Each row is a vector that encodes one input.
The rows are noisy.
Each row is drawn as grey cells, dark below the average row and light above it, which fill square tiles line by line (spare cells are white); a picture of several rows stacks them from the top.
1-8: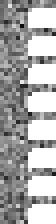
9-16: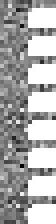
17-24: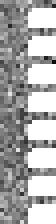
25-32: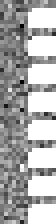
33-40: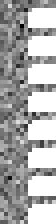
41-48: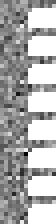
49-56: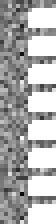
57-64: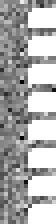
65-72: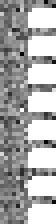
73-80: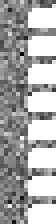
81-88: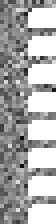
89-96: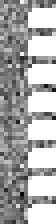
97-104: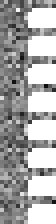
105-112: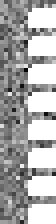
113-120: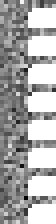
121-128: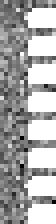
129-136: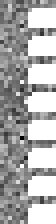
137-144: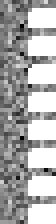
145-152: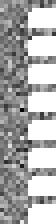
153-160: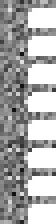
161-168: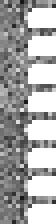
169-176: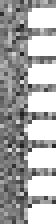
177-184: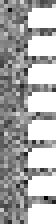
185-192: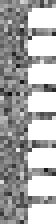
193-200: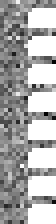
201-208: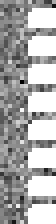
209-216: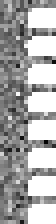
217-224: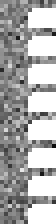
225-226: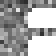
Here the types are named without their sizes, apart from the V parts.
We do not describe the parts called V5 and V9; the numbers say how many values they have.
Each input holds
a label and a value of V9, together with either a point on a line and a true/false value, or a value of V5.
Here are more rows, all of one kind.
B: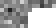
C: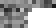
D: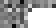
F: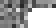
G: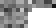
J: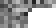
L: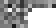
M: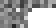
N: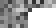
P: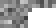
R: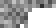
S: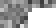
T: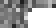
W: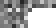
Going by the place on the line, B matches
G, P and T.
